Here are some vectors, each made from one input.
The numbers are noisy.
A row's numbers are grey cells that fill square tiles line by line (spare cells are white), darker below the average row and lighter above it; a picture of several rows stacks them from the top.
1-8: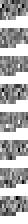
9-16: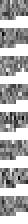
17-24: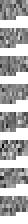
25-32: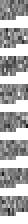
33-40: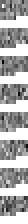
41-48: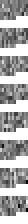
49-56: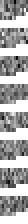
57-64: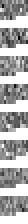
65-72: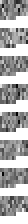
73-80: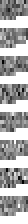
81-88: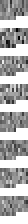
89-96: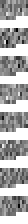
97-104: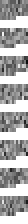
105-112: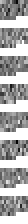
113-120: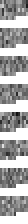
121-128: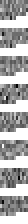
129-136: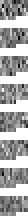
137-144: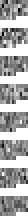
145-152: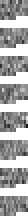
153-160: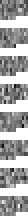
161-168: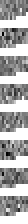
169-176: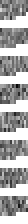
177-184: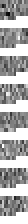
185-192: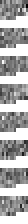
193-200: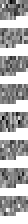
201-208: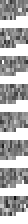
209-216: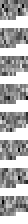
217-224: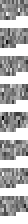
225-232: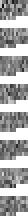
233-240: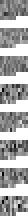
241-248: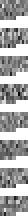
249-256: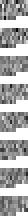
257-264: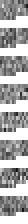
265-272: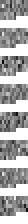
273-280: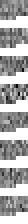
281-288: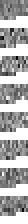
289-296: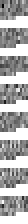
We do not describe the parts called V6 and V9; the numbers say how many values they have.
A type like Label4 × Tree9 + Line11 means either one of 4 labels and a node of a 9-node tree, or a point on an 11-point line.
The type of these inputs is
((Bool × Bool × Bool × Bool + Unit) × V6 + Label4) × V9.
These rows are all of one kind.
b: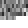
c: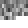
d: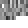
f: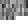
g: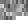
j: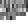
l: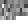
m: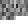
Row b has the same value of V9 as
c and l.
